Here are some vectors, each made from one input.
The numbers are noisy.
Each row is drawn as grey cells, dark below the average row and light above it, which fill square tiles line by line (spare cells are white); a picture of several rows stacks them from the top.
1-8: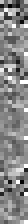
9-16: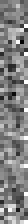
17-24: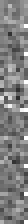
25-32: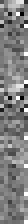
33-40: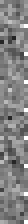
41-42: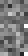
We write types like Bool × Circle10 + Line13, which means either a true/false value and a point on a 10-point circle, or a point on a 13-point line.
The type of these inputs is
List2(Line5).
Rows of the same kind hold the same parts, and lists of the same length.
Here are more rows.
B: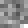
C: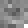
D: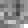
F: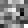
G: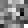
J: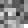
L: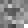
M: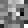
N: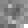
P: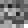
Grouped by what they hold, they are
B, C, D, J, L, N
F, G, M
P

